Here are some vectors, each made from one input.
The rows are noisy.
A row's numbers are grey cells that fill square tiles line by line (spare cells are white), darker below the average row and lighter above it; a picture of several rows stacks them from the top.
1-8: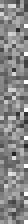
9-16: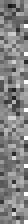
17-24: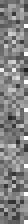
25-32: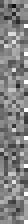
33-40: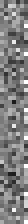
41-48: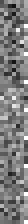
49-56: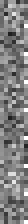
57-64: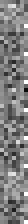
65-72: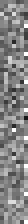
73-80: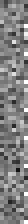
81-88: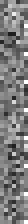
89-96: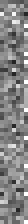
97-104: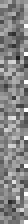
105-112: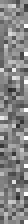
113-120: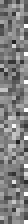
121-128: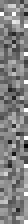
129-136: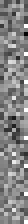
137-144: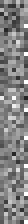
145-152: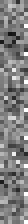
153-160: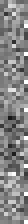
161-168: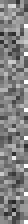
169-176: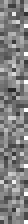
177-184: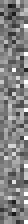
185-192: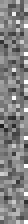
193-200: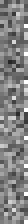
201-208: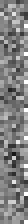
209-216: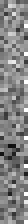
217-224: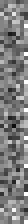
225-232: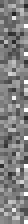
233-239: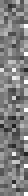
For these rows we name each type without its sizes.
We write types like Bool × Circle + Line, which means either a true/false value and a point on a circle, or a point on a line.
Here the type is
Bool × (Circle + Line).
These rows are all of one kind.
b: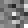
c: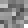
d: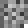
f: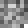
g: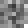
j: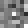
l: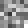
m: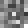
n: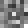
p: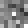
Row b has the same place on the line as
j, m and n.
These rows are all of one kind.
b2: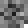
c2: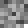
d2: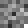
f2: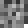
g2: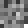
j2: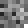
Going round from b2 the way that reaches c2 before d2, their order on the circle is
b2, f2, g2, c2, j2, d2.
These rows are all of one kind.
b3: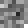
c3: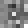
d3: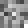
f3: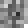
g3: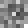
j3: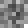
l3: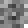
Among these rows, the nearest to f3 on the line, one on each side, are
b3 and l3.
